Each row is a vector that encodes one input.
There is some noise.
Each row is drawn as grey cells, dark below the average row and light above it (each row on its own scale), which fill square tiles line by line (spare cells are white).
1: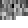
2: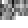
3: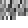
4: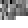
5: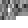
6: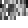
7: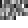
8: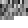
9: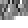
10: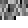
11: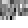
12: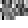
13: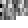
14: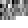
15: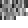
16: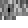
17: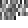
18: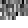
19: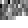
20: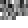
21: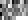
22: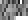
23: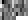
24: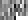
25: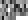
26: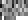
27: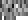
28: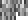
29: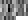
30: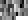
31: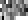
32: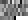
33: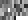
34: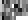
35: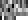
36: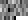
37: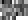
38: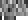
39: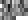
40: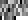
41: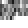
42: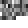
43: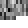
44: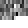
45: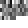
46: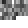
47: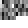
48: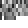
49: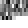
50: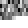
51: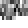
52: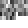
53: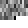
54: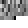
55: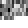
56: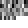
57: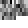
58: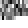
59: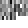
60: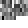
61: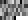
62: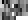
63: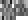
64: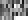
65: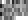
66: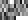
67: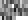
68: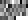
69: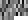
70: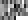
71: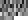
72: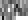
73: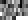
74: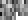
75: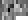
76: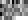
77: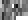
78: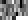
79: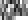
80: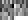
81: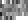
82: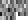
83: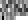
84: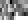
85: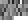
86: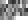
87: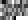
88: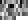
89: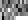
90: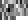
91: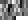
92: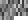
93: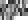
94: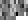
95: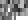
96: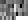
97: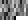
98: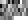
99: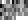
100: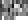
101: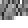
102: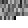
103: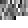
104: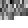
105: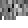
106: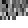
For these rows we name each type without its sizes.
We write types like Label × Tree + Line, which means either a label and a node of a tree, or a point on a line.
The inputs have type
(Bool × Bool × Bool + Line) × Line.
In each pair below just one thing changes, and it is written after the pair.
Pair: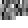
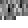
one of the three true/false values
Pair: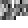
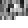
the place on the line
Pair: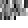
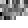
the place on the line
